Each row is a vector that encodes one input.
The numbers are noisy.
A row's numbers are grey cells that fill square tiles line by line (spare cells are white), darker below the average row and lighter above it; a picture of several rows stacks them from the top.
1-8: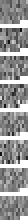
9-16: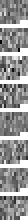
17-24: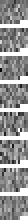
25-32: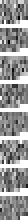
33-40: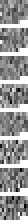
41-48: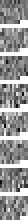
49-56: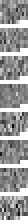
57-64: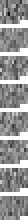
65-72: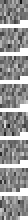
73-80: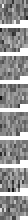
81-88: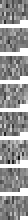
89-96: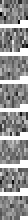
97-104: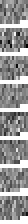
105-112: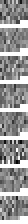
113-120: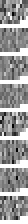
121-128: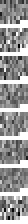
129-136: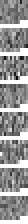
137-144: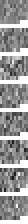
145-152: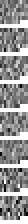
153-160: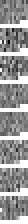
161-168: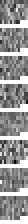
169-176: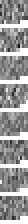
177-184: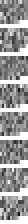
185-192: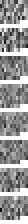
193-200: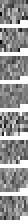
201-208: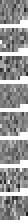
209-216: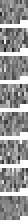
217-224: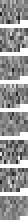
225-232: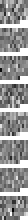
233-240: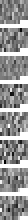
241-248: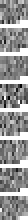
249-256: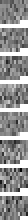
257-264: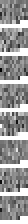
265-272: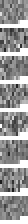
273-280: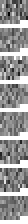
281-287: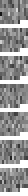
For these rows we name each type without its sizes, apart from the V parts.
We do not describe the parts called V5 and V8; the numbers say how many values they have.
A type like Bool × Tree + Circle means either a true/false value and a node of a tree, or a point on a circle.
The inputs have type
(Bool × (Tree + Unit) + V8) × V5.
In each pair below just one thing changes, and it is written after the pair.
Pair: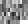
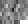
the value of V5
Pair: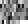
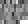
the true/false value
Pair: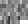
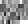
the true/false value
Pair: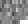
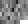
the value of V5
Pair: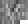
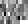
the true/false value
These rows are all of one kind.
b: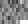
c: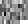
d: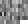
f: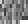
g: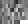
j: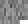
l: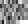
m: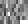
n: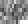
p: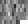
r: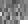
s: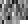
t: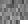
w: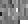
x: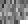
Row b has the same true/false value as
c, g, m and r.
